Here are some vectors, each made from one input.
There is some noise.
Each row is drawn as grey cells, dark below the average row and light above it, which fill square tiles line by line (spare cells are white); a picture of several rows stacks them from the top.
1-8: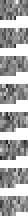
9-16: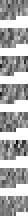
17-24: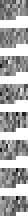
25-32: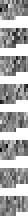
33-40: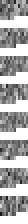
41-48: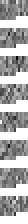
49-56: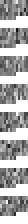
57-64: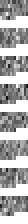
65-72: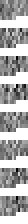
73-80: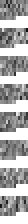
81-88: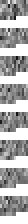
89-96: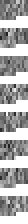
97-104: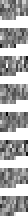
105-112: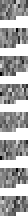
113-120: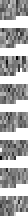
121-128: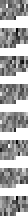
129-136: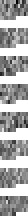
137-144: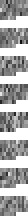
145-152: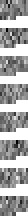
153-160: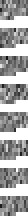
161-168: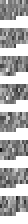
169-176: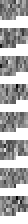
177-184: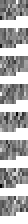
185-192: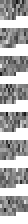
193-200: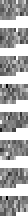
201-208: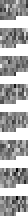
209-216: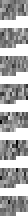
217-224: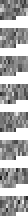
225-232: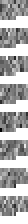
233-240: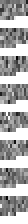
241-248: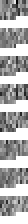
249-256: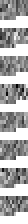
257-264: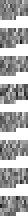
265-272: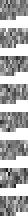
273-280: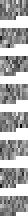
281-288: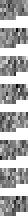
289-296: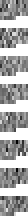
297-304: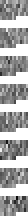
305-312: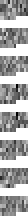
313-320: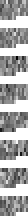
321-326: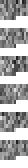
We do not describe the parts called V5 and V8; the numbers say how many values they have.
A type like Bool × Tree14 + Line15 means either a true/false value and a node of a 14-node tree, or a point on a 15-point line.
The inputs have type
Bool × ((Line6 + V8) × V5 + Line7).
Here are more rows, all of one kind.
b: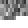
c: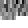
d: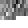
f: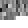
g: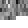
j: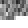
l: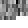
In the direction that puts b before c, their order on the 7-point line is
j, b, d, g, l, f, c.
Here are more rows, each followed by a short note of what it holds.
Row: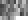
a true/false value, a value of V5 and a value of V8
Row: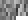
a true/false value, a value of V5 and a value of V8
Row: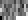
a point on a 6-point line, a true/false value and a value of V5
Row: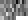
a point on a 7-point line and a true/false value
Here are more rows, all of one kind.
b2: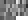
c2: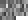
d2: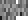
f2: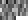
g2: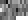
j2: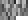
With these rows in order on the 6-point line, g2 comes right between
c2 and j2.
